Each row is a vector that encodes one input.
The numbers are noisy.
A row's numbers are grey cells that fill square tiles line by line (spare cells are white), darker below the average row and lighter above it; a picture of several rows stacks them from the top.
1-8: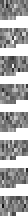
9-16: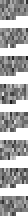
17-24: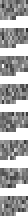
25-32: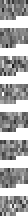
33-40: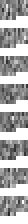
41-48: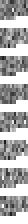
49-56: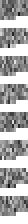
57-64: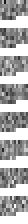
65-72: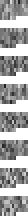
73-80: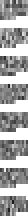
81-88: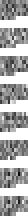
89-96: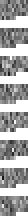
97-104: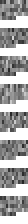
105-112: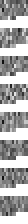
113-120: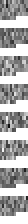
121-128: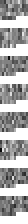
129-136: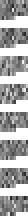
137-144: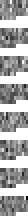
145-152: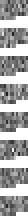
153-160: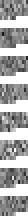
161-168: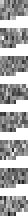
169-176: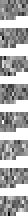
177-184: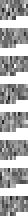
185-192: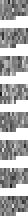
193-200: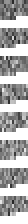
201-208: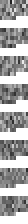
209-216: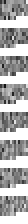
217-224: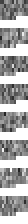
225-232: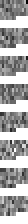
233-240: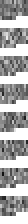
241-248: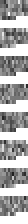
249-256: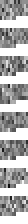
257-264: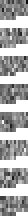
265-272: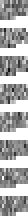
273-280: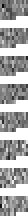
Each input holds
a node of a 9-node tree, together with either a node of a 9-node tree, or a node of an 18-node tree.
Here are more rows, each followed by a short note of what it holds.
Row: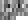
a node of each of two 9-node trees
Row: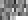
a node of each of two 9-node trees
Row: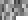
a node of each of two 9-node trees
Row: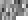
a node of each of two 9-node trees
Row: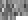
a node of a 9-node tree and a node of an 18-node tree
